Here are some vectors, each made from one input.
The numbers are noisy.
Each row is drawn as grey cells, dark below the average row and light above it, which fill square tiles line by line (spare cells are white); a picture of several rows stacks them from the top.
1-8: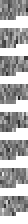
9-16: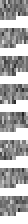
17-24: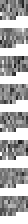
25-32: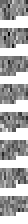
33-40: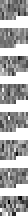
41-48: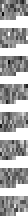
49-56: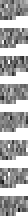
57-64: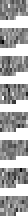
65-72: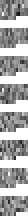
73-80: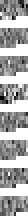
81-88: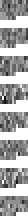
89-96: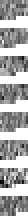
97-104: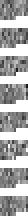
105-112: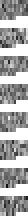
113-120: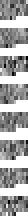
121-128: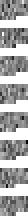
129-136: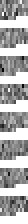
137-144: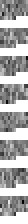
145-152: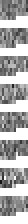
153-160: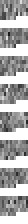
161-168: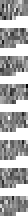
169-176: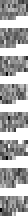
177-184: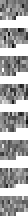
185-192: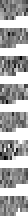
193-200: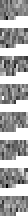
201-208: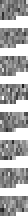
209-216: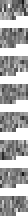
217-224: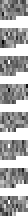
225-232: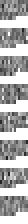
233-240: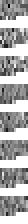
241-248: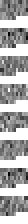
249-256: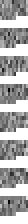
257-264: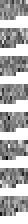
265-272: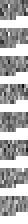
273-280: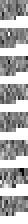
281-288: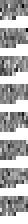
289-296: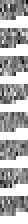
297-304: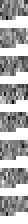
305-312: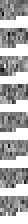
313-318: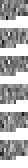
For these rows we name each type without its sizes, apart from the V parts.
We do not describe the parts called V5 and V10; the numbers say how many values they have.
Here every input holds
a value of V5 and a value of V10, together with either a point on a circle and a true/false value, or a point on a line.
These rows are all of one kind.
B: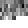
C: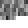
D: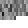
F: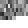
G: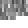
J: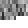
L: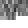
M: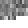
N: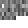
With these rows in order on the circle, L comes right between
F and M.
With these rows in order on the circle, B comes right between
G and J.
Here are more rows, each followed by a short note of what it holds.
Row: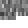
a point on a circle, a true/false value, a value of V5 and a value of V10
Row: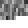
a point on a circle, a true/false value, a value of V5 and a value of V10
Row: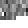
a point on a line, a value of V5 and a value of V10
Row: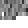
a point on a line, a value of V5 and a value of V10
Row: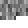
a point on a line, a value of V5 and a value of V10
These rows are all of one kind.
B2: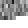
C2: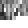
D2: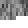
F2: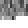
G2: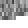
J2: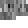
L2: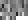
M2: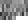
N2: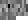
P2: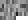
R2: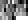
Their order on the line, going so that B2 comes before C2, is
F2, J2, B2, P2, D2, N2, G2, M2, C2, R2, L2.
